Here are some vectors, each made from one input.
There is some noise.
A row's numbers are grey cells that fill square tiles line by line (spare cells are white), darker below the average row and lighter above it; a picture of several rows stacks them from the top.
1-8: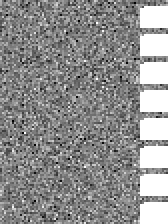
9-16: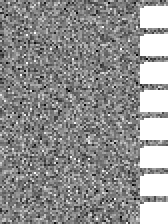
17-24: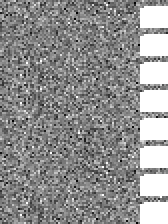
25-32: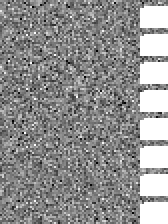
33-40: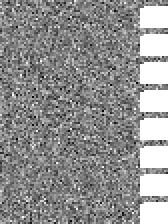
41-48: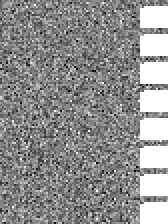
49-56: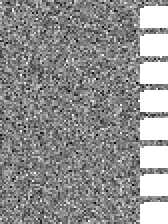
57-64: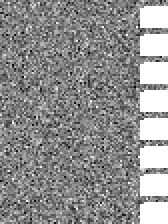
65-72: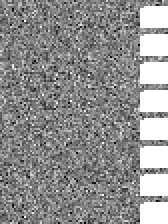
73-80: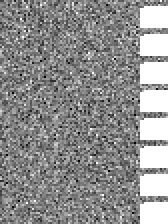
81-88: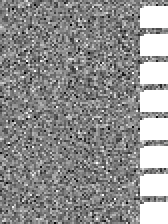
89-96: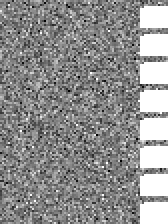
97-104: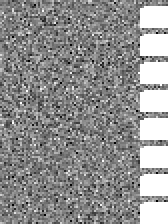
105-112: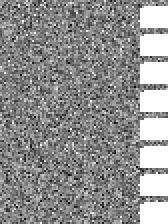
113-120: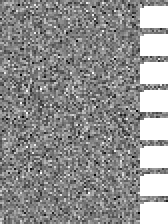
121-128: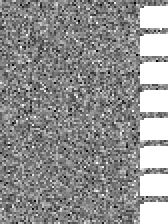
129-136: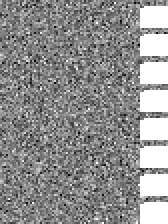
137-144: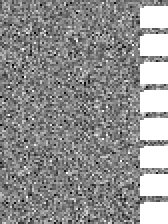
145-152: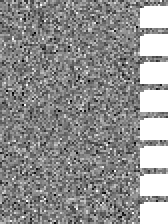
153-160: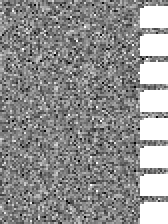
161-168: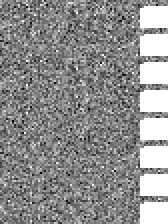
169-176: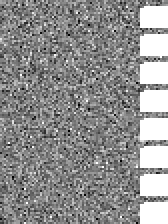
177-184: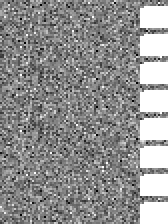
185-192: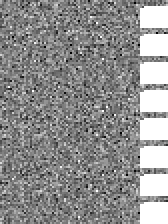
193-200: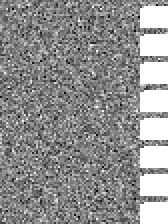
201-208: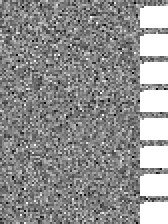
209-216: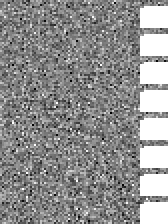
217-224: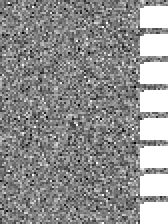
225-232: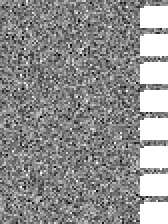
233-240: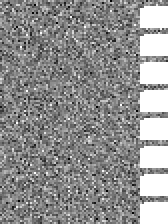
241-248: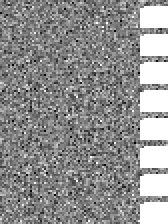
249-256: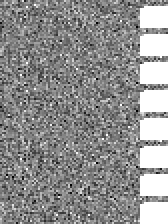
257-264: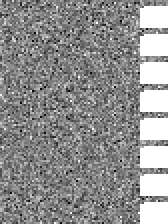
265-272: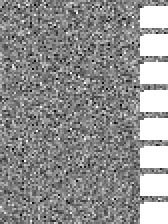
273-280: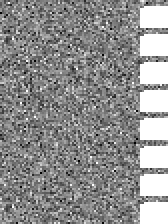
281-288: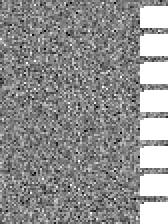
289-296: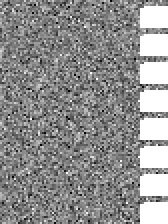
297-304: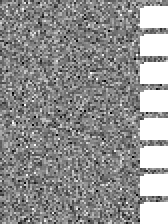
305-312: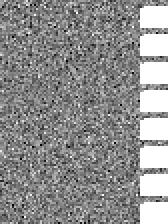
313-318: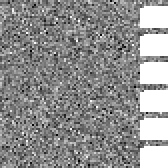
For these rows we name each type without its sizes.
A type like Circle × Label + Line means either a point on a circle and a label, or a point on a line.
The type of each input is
(Bool × Circle × Line + Tree) × Tree.
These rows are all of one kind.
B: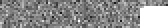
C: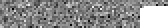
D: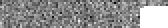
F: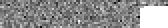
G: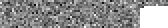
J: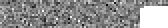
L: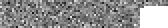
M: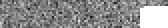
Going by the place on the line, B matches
J and L.
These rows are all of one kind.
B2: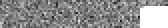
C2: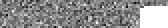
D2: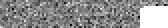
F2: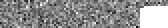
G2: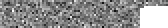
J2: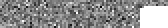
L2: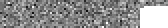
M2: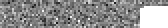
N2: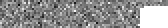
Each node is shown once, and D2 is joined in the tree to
B2 and J2.
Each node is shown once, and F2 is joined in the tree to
N2.
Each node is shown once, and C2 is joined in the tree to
L2.
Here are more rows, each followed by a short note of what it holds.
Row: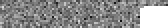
a point on a circle, a point on a line, a node of a tree and a true/false value
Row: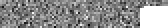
a node of each of two trees
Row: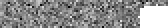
a node of each of two trees
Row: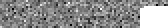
a point on a circle, a point on a line, a node of a tree and a true/false value
